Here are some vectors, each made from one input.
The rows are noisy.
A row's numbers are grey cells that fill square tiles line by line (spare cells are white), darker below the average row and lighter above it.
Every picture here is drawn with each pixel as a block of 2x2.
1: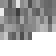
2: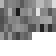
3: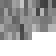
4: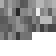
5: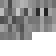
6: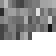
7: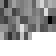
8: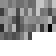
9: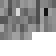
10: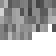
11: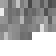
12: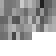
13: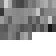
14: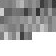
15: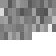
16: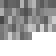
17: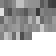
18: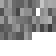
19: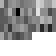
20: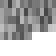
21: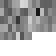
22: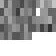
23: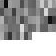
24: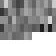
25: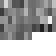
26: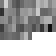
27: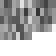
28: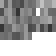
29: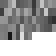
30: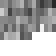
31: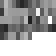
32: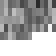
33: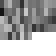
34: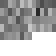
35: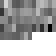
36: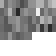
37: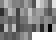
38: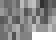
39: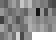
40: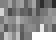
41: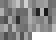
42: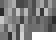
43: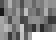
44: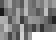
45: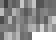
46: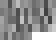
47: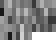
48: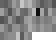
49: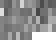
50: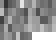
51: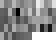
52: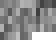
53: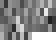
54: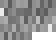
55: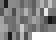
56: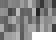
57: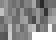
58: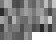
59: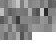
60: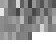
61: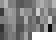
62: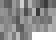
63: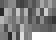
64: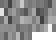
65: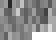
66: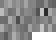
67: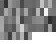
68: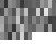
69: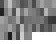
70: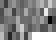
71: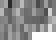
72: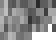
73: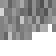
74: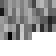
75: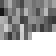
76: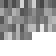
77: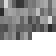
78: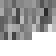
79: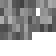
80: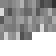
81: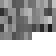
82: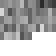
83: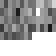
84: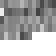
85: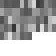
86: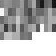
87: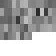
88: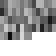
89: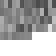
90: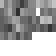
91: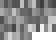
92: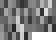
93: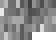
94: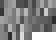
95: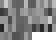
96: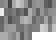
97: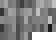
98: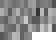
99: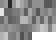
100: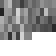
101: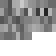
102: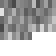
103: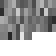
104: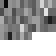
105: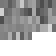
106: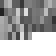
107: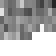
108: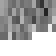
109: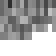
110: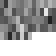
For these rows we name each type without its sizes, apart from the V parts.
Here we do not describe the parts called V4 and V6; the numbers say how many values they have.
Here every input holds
either a point on a line and a true/false value, or a value of V4 and a value of V6.
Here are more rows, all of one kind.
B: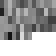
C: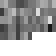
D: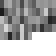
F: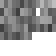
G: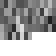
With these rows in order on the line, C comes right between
B and F.
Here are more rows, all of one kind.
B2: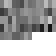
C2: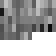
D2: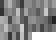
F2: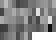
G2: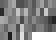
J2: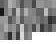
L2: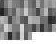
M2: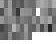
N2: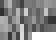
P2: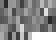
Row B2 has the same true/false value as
C2, F2 and M2.
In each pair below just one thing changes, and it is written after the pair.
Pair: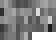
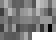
the place on the line
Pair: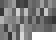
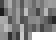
the place on the line
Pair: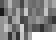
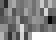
the place on the line
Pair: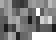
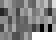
the place on the line
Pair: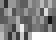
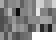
the true/false value
